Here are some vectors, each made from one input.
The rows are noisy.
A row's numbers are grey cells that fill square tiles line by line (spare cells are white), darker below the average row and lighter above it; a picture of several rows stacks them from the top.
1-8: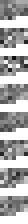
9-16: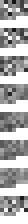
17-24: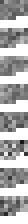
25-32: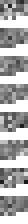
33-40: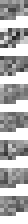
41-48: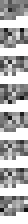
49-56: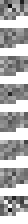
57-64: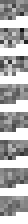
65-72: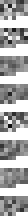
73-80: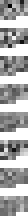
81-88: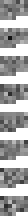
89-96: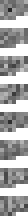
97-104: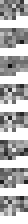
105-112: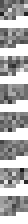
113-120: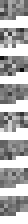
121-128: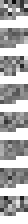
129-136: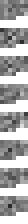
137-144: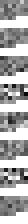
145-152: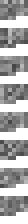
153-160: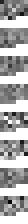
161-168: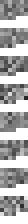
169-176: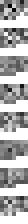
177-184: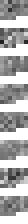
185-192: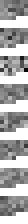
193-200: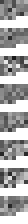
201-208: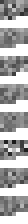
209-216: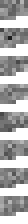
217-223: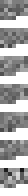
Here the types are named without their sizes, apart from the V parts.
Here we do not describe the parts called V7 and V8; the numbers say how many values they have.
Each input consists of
either a label, or a point on each of two lines, a true/false value, a value of V7 and a value of V8.
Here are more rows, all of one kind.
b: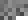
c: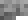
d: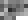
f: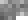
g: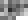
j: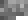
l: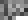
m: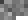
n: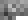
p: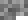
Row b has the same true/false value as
d, g and m.
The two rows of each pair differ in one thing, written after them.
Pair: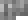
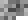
the true/false value
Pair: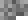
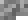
the true/false value
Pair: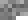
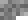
the place on one of the two lines
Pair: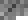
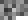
the value of V8
